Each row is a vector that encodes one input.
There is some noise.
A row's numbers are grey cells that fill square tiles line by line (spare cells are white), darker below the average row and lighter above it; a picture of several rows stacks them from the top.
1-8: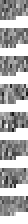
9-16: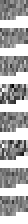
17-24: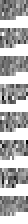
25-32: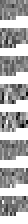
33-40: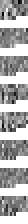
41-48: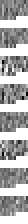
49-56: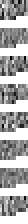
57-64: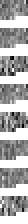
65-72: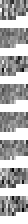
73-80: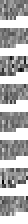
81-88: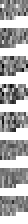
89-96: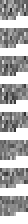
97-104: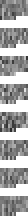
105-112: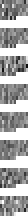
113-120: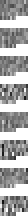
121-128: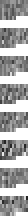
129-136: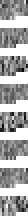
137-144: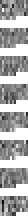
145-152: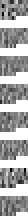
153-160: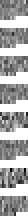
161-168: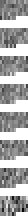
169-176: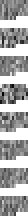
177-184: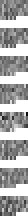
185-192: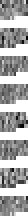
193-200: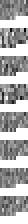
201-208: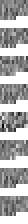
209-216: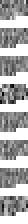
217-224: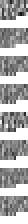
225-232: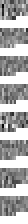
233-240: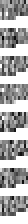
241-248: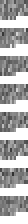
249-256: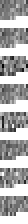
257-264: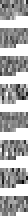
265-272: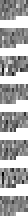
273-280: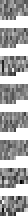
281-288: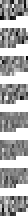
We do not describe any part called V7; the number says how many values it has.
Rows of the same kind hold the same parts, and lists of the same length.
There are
5 kinds of row.
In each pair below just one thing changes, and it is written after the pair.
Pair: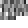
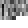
the label
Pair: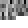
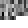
the label
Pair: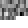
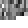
the value of V7
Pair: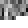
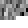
the label
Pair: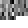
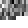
the value of V7
